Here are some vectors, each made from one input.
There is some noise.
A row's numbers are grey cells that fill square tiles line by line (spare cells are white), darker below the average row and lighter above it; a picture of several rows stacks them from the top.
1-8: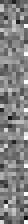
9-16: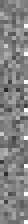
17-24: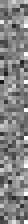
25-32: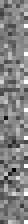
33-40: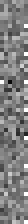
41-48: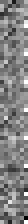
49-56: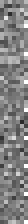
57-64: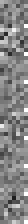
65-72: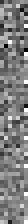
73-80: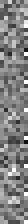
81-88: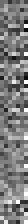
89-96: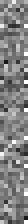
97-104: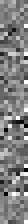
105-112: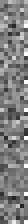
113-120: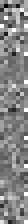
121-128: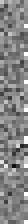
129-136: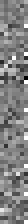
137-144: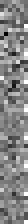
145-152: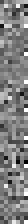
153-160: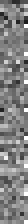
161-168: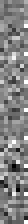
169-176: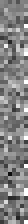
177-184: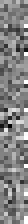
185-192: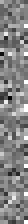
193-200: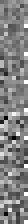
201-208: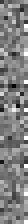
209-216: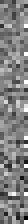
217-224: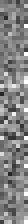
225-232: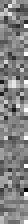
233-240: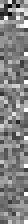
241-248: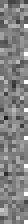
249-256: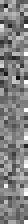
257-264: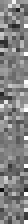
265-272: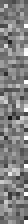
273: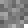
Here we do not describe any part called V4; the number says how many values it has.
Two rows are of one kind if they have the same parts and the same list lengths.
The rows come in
3 kinds.
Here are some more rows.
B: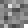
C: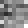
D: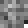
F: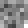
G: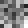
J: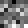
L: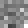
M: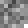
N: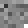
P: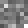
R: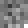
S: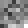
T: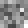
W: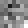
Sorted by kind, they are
B, D, L, T
C, F, G, N, R, W
J, M, P, S

